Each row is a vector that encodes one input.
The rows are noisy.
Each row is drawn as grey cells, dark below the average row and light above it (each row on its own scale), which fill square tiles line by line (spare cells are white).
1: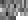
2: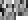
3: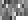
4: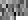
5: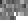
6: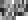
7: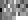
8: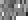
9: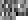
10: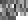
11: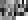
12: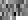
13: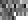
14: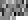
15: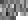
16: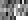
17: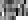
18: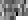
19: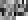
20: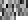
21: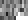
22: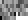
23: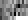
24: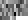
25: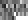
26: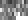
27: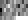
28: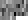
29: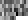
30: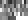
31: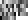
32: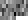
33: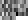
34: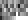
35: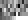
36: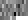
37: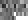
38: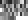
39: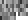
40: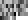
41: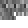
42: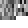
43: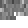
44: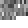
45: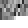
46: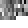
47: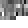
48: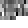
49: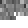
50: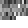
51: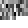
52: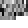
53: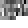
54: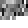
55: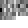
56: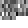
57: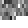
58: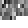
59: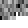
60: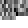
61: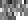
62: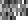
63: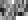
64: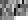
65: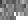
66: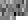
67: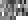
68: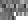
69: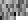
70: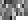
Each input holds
either a point on an 8-point line, or a point on a 9-point line.
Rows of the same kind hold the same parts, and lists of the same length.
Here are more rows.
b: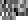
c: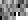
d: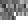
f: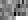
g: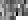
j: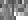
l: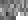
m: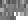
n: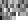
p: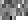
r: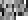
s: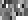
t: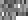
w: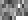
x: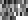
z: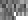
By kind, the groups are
b, d, g, j, l, m, p, s, t, w, x, z
c, f, n, r

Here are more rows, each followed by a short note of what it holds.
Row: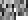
a point on a 9-point line
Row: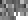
a point on an 8-point line
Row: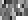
a point on an 8-point line
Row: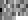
a point on a 9-point line
